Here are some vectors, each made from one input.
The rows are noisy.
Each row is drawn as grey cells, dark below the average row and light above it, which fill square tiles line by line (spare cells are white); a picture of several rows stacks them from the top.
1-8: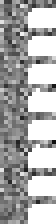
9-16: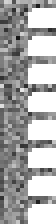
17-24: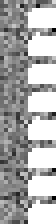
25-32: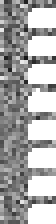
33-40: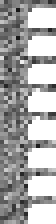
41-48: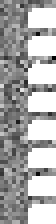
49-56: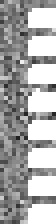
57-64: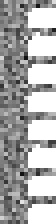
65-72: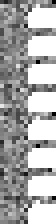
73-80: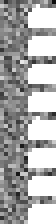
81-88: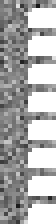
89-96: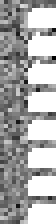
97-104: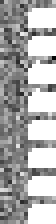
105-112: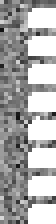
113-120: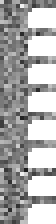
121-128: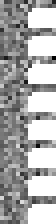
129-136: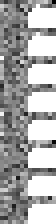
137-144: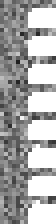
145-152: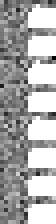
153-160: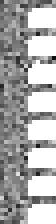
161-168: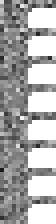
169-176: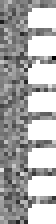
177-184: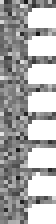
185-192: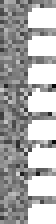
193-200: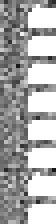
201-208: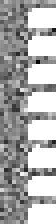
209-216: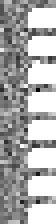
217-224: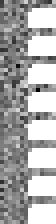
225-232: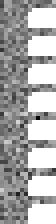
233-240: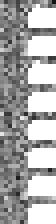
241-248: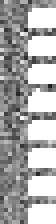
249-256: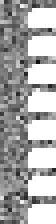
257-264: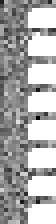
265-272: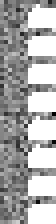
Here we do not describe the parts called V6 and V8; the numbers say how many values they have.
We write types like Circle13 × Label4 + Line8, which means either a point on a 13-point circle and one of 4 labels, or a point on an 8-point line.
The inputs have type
Circle11 + (Line7 + V8) × V6.
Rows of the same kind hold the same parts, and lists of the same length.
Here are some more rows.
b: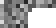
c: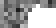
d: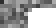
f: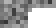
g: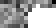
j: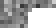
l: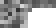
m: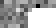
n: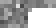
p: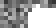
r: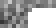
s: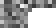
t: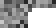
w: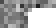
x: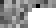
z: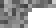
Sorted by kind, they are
b, c, g, l, p, s, t
d, f, m, r, x, z
j, n, w

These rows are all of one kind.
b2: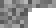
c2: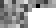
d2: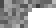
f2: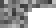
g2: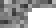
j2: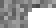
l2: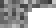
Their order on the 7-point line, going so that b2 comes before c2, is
g2, f2, l2, j2, d2, b2, c2.
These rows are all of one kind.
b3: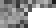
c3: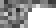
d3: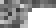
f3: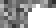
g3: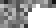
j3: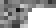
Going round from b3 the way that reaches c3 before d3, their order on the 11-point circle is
b3, g3, f3, c3, j3, d3.
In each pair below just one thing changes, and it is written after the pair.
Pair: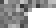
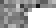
the value of V8
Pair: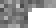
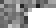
the value of V6
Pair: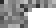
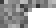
the value of V6
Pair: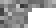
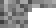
the value of V8
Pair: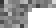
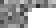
the value of V6
